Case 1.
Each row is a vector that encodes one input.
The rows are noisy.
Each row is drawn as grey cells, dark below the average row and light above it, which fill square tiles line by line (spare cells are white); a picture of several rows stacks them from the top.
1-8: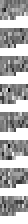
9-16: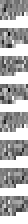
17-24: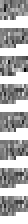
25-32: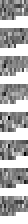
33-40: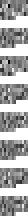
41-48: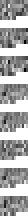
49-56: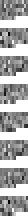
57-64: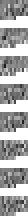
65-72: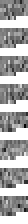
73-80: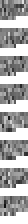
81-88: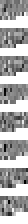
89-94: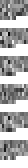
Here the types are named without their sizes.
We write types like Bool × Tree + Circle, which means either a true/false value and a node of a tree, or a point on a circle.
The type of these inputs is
Bool × Bool × Bool + Circle + Tree.
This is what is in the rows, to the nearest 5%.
About 25% of them hold a point on a circle. About 35% of them hold a node of a tree. The rest hold three true/false values.
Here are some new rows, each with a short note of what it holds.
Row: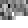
a point on a circle
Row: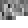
a point on a circle
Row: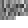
three true/false values
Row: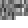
three true/false values
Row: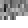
three true/false values
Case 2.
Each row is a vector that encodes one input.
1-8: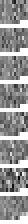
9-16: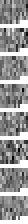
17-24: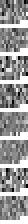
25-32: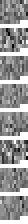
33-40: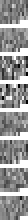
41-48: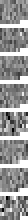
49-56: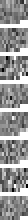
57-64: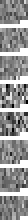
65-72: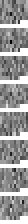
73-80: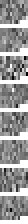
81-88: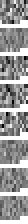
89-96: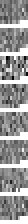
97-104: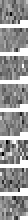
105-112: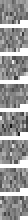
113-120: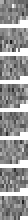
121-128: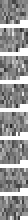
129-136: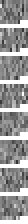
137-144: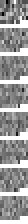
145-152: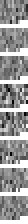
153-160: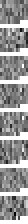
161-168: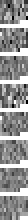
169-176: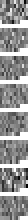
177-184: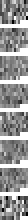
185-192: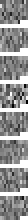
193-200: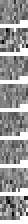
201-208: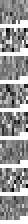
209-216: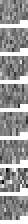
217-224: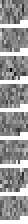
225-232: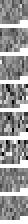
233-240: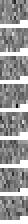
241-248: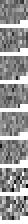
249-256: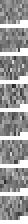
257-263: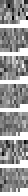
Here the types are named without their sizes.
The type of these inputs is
(Bool × Bool × Bool × Bool + Unit) × Tree + Circle.
